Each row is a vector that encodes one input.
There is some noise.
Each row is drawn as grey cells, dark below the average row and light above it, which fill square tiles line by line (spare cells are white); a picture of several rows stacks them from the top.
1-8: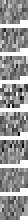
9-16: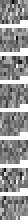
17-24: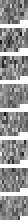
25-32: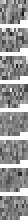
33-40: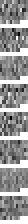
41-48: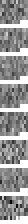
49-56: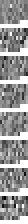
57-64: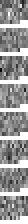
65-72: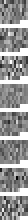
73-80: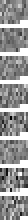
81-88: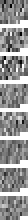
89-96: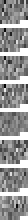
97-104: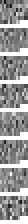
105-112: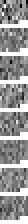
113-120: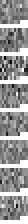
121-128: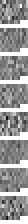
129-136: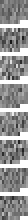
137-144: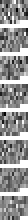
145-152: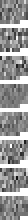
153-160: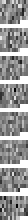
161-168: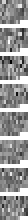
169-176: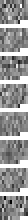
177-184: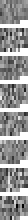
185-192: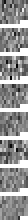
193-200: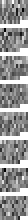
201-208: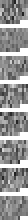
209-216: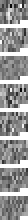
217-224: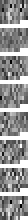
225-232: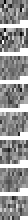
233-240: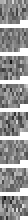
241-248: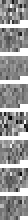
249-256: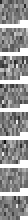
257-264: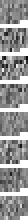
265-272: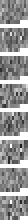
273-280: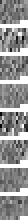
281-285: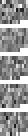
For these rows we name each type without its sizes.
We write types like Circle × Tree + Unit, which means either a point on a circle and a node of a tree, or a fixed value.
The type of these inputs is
Bool × Bool × Bool × Line + Tree × Tree × (Tree + Unit).
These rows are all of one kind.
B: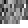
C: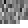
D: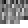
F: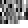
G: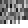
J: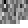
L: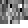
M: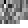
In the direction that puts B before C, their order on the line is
F, B, L, D, M, C, G, J.
